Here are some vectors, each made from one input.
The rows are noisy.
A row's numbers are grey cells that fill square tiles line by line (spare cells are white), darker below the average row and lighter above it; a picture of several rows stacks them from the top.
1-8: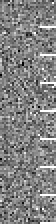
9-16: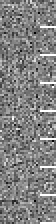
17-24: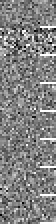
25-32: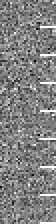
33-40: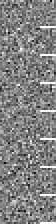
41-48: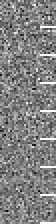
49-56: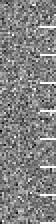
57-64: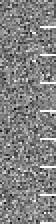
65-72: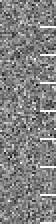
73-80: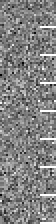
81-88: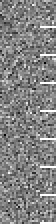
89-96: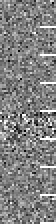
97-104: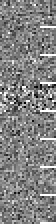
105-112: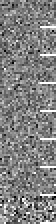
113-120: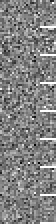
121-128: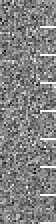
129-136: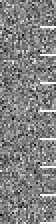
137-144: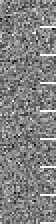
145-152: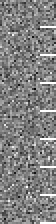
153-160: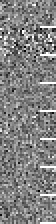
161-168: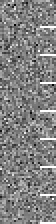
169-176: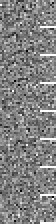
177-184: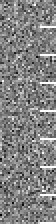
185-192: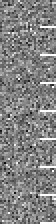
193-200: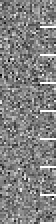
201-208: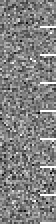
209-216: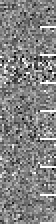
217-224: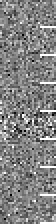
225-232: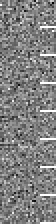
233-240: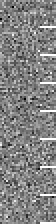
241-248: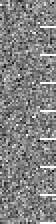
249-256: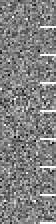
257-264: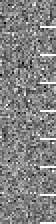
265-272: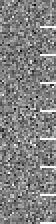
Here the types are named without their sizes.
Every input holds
a list of points on a circle.
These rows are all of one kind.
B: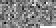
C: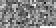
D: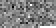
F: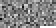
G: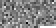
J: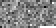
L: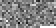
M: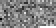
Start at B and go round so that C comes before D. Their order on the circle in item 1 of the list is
B, C, L, J, G, D, M, F.
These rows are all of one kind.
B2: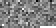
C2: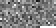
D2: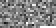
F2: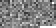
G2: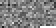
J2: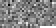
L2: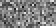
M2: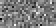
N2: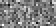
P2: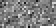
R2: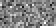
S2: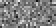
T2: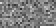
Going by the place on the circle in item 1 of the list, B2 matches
J2, N2, P2 and S2.
